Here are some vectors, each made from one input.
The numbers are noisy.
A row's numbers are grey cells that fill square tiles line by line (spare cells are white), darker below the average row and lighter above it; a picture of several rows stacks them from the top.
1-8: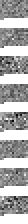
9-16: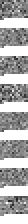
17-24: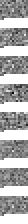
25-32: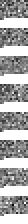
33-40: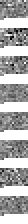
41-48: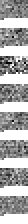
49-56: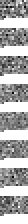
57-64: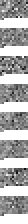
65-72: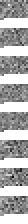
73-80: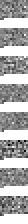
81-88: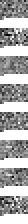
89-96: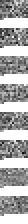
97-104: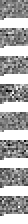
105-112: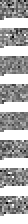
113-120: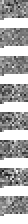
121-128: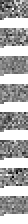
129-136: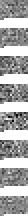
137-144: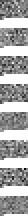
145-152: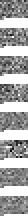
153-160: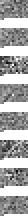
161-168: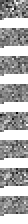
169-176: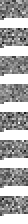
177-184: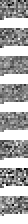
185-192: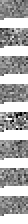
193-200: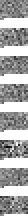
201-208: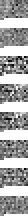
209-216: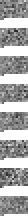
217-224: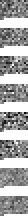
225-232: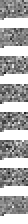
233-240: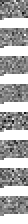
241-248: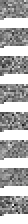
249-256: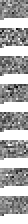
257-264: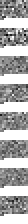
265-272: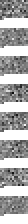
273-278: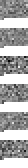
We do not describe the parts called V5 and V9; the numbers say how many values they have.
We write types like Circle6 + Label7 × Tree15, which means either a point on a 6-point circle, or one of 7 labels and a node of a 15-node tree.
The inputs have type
Bool × Line11 + (Tree10 + V9) × V5.
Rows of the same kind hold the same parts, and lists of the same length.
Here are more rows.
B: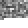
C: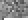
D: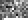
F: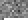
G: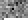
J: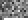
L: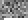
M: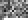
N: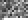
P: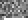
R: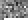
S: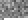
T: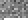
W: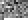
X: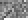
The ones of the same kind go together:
B, G, L, R
C, F, S, T, W, X
D, J, M, N, P

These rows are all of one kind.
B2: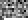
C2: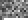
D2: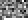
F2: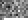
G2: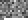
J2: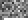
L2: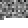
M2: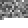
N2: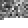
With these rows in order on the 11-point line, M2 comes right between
D2 and N2.
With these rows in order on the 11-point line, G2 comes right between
F2 and N2.
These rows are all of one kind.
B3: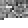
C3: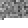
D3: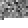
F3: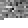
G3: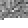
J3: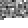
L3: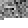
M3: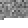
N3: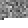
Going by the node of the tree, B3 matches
D3 and M3.
